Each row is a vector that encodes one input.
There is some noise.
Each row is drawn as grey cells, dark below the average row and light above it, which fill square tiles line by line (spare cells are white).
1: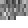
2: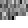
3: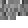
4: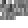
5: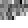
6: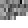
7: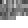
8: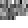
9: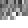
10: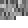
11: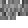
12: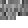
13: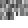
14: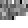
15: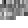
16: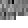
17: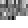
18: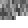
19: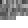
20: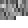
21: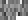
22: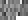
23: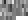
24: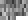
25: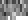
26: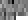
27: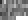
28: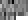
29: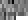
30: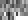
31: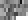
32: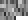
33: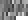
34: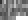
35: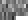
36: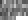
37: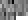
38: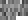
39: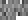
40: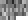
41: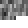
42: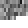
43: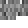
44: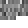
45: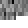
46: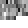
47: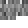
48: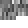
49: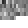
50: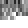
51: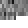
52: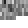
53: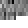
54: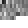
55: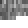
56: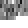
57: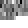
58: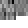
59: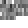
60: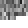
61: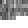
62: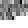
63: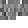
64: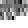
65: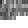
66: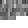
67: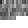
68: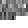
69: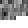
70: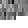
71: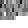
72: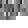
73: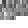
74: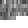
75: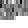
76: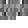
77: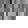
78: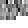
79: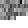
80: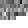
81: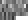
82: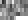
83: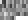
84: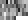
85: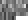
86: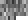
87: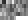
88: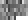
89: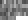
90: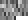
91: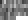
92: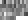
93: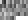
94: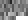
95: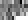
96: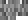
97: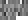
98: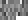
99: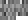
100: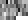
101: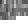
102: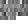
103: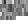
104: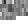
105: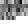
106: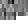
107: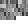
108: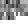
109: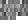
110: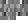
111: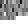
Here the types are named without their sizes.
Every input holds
a label, together with either a point on a circle, or a fixed value.
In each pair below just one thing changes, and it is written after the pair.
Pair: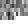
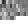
the label
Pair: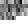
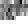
the place on the circle
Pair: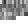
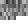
the label
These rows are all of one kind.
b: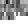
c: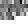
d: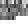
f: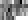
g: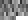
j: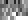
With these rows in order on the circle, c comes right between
f and g.
